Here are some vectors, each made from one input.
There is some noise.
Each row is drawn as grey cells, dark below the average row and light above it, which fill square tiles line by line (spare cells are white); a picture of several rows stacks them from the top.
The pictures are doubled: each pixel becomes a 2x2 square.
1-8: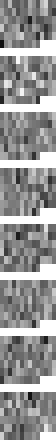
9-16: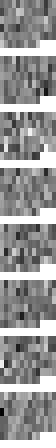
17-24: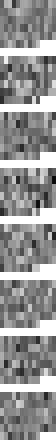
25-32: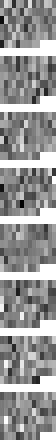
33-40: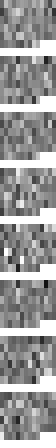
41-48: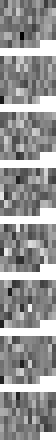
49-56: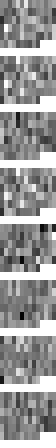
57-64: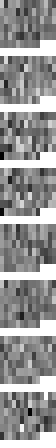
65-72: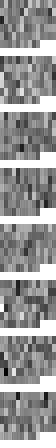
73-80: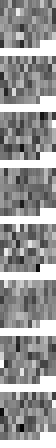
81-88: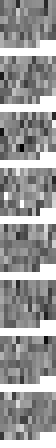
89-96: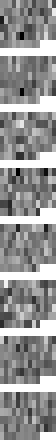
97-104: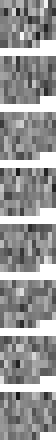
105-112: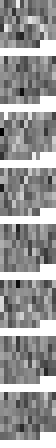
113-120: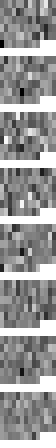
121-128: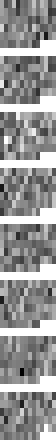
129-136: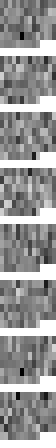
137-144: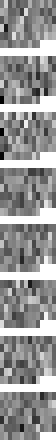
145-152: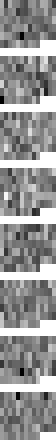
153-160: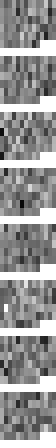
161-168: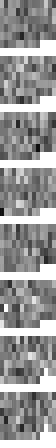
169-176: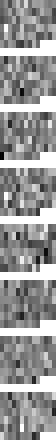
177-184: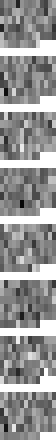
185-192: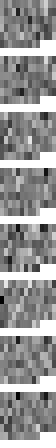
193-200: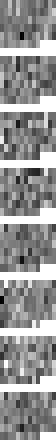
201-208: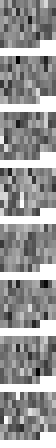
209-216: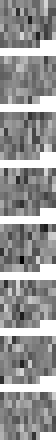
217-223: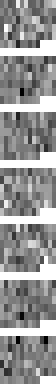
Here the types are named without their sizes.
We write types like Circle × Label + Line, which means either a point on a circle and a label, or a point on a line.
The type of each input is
(Bool × Bool × Bool + Line) × (Tree + Unit).
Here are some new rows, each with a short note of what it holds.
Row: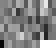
a point on a line
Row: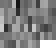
three true/false values
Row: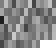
a point on a line and a node of a tree
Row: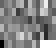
a point on a line
